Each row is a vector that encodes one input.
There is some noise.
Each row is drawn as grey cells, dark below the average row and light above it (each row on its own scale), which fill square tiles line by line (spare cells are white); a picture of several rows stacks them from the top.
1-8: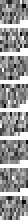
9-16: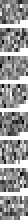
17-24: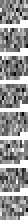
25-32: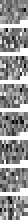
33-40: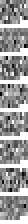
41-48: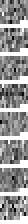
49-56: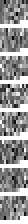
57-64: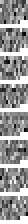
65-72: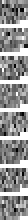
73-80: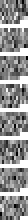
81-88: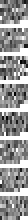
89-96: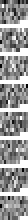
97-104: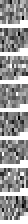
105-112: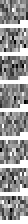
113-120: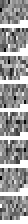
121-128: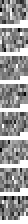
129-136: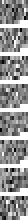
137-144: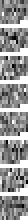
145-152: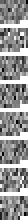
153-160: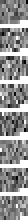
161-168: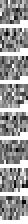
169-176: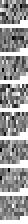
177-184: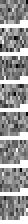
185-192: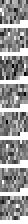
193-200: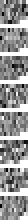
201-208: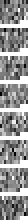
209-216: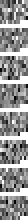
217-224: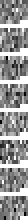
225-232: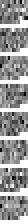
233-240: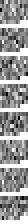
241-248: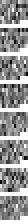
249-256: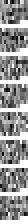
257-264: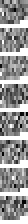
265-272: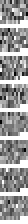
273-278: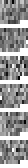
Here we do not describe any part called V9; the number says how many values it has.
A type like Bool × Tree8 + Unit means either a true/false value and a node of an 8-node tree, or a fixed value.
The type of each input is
(Bool × Bool × Bool × Bool + V9) × Label11.
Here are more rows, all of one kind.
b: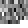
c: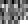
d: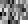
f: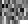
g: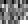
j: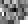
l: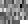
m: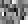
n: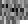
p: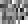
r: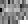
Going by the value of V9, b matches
d, l and r.
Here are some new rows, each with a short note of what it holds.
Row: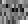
one of 11 labels and a value of V9
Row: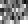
one of 11 labels and four true/false values
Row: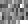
one of 11 labels and a value of V9
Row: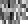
one of 11 labels and a value of V9
